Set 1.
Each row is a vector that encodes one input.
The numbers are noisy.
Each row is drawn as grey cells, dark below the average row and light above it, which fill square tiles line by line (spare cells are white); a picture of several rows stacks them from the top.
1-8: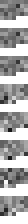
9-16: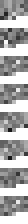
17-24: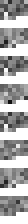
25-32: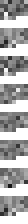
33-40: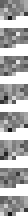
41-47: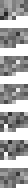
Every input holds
one of 5 labels.
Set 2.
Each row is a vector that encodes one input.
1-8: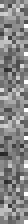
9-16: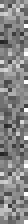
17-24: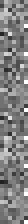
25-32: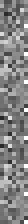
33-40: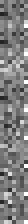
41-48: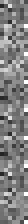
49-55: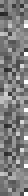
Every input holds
a point on a 6-point circle.
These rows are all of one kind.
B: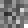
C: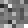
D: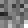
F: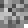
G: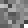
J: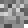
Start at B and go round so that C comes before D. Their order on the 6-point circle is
B, G, J, F, C, D.
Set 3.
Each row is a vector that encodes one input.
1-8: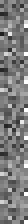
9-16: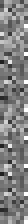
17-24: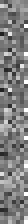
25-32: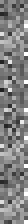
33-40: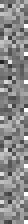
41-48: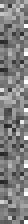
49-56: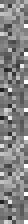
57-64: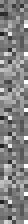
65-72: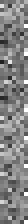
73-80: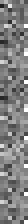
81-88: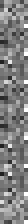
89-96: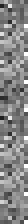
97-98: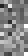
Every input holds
a point on a 6-point circle.
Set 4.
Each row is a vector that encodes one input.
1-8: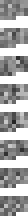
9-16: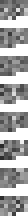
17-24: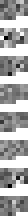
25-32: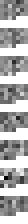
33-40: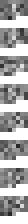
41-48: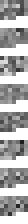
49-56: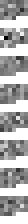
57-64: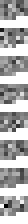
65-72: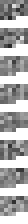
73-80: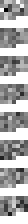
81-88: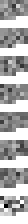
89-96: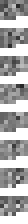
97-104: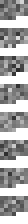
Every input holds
either a fixed value, or four true/false values.
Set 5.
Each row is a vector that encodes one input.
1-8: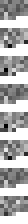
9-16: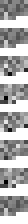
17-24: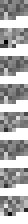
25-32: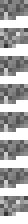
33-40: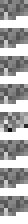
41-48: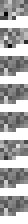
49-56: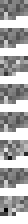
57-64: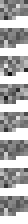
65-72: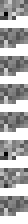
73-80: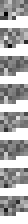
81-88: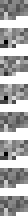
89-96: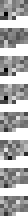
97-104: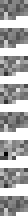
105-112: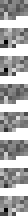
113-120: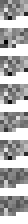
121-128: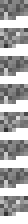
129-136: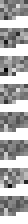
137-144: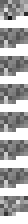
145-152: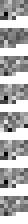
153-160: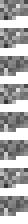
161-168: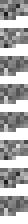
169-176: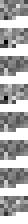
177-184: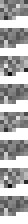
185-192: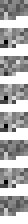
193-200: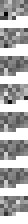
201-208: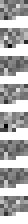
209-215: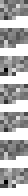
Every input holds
one of 5 labels.
